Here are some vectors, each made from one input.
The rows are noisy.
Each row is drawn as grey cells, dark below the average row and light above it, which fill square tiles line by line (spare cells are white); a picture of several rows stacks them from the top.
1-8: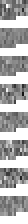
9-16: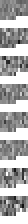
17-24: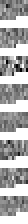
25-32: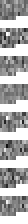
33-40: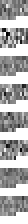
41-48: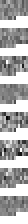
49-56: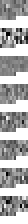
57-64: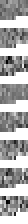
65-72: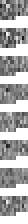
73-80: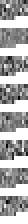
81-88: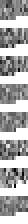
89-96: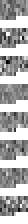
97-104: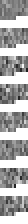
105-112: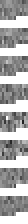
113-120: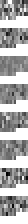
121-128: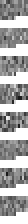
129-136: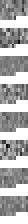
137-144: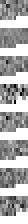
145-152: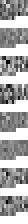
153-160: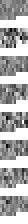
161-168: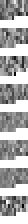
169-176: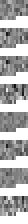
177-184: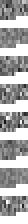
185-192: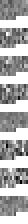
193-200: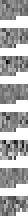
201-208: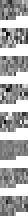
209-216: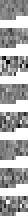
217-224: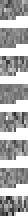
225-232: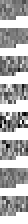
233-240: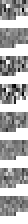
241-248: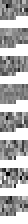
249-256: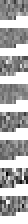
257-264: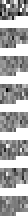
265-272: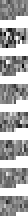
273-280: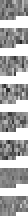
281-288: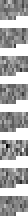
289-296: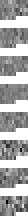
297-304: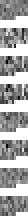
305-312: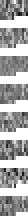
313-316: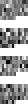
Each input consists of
one of 6 labels, together with either a point on an 8-point circle and a true/false value, or a node of a 13-node tree.
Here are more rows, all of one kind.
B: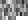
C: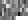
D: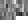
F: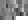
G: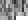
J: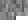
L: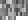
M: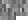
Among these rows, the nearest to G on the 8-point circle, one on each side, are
C and D.
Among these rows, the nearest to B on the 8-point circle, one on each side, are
F and L.
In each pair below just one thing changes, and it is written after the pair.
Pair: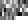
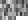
the place on the 8-point circle
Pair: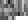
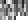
the place on the 8-point circle
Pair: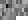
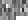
the place on the 8-point circle
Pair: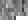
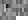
the true/false value
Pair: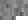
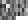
the true/false value
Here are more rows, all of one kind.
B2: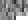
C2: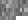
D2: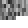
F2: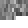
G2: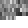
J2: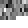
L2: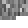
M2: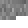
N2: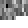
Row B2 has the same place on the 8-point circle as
F2, G2 and J2.
